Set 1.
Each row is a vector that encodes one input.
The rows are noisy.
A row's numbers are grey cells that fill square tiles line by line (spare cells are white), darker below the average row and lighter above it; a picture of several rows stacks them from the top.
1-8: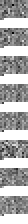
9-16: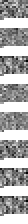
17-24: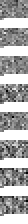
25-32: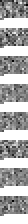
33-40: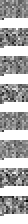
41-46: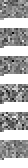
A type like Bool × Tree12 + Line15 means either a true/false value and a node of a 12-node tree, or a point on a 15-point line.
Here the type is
Bool × Bool × Bool + Line3 × Line3 + Unit.
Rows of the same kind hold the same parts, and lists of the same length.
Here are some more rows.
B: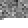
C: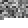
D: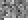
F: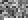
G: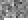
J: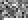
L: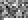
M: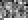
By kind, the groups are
B, D, G
C, F, J, L
M

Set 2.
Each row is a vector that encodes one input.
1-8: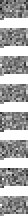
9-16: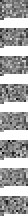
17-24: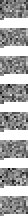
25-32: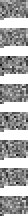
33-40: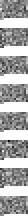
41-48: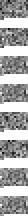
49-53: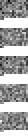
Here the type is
Line6 + Line8.
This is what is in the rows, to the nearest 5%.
About 45% of them hold a point on a 6-point line. The rest hold a point on an 8-point line.
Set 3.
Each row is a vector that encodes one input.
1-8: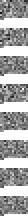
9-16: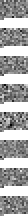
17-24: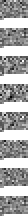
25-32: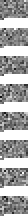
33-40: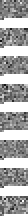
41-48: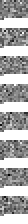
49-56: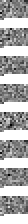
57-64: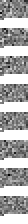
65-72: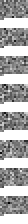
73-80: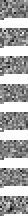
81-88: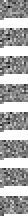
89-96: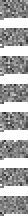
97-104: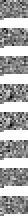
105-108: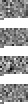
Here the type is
Bool × (Circle8 + Unit).
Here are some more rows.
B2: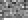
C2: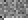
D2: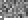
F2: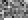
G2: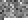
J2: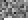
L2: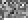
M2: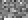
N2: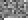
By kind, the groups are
B2, C2, D2, F2, G2, J2, M2, N2
L2

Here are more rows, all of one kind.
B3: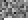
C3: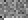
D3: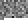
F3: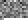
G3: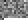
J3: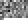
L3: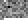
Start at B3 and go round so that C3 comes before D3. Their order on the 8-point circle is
B3, G3, C3, J3, F3, L3, D3.
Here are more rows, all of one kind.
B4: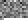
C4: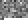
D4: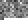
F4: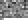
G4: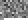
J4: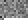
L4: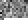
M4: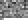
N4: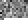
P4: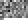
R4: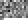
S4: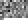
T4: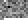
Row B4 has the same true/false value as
G4 and J4.
